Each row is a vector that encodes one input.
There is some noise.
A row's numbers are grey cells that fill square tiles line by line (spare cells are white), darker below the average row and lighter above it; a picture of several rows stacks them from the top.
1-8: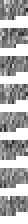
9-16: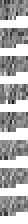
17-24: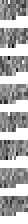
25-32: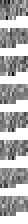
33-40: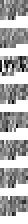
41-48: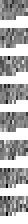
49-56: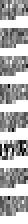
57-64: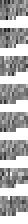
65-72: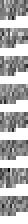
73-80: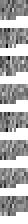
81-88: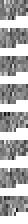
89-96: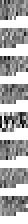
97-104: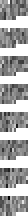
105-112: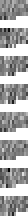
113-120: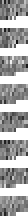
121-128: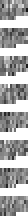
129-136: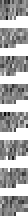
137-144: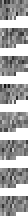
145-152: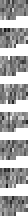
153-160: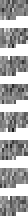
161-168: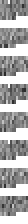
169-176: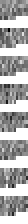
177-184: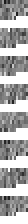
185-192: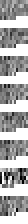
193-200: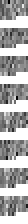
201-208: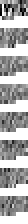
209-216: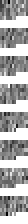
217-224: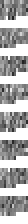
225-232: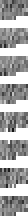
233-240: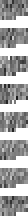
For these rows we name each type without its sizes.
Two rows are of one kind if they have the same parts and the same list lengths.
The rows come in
2 kinds.
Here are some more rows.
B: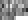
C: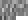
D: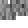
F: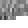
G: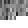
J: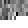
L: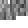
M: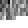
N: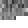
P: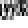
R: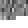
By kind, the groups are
B, C, D, F, G, J, L, M, N, R
P

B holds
three true/false values.
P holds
a fixed value.
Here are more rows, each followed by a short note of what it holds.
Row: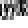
a fixed value
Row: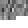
three true/false values
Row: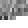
three true/false values
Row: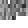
three true/false values
